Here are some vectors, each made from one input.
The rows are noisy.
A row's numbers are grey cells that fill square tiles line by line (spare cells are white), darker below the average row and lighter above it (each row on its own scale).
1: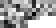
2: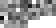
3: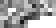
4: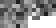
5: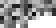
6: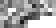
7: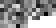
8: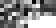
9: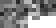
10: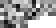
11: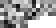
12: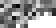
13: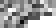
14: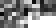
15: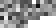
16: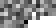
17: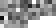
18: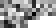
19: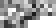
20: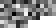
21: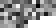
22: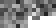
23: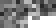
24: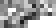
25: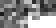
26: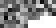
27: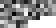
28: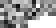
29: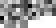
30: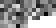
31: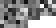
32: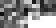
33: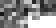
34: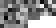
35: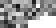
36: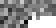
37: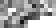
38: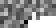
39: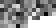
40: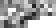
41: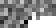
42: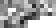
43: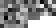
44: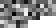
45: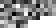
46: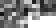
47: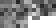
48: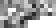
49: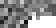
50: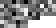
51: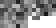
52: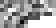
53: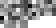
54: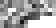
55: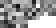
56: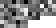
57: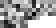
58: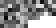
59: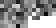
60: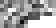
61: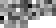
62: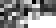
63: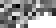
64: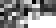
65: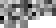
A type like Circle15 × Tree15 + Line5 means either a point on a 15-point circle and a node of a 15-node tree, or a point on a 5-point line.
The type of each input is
Label5.
